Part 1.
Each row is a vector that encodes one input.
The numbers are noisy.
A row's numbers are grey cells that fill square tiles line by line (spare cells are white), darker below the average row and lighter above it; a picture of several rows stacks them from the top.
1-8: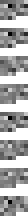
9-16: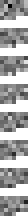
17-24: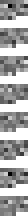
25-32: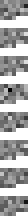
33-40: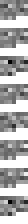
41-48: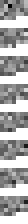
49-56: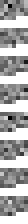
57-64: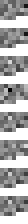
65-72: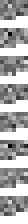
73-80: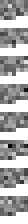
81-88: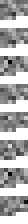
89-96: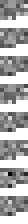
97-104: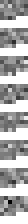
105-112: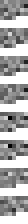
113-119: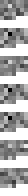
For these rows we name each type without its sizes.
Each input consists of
a true/false value, together with either a fixed value, or a node of a tree.
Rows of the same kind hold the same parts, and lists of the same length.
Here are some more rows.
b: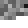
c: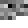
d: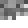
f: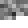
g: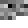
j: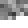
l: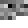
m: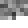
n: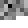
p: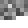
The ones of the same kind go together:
b, d, f, j, m, p
c, g, l, n

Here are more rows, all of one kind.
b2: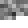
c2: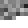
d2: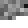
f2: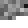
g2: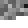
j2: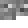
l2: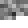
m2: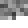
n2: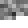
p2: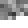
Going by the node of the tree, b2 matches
d2, f2, l2 and n2.
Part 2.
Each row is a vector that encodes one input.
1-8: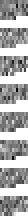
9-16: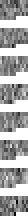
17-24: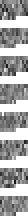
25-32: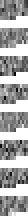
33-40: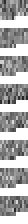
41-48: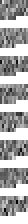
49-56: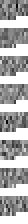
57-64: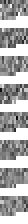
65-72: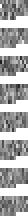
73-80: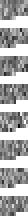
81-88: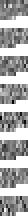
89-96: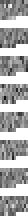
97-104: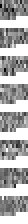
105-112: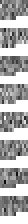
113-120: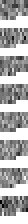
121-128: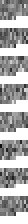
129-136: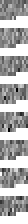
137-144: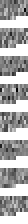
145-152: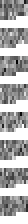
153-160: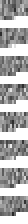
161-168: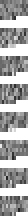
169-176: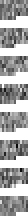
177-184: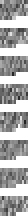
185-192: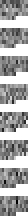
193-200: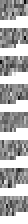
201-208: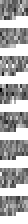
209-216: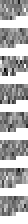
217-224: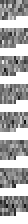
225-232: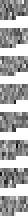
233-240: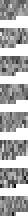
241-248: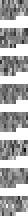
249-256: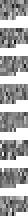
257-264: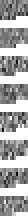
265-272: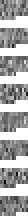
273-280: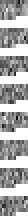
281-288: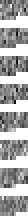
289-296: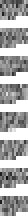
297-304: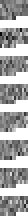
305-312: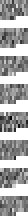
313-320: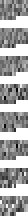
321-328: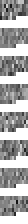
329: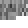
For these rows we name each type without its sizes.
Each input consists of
two labels.
